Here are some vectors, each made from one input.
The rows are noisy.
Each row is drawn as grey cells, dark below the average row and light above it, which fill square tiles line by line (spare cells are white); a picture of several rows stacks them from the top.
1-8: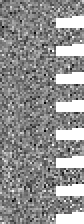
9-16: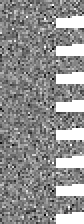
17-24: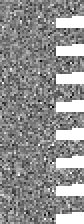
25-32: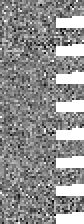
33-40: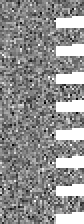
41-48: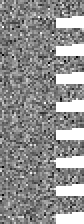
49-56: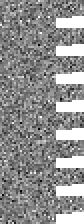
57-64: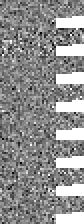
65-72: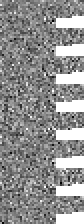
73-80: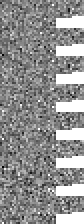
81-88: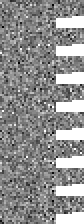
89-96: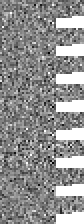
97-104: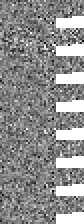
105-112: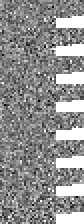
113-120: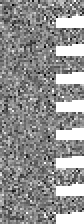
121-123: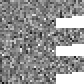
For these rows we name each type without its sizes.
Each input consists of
a node of a tree, together with either a point on a line, or a node of a tree.
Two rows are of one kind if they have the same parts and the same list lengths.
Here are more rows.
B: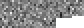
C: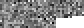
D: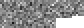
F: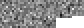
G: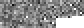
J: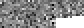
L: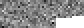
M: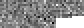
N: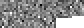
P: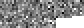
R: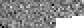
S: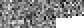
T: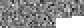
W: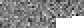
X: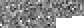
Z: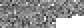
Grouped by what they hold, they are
B, D, F, G, N, P, X, Z
C, J, L, M, R, S, T, W

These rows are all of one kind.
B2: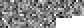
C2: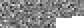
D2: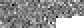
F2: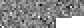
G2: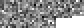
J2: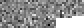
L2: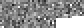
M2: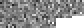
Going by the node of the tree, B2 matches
J2 and M2.
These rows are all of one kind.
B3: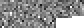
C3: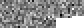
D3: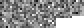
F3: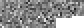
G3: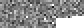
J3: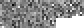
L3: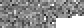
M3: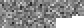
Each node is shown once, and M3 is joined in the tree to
F3 and J3.
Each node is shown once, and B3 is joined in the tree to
C3.
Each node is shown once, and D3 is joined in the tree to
C3.
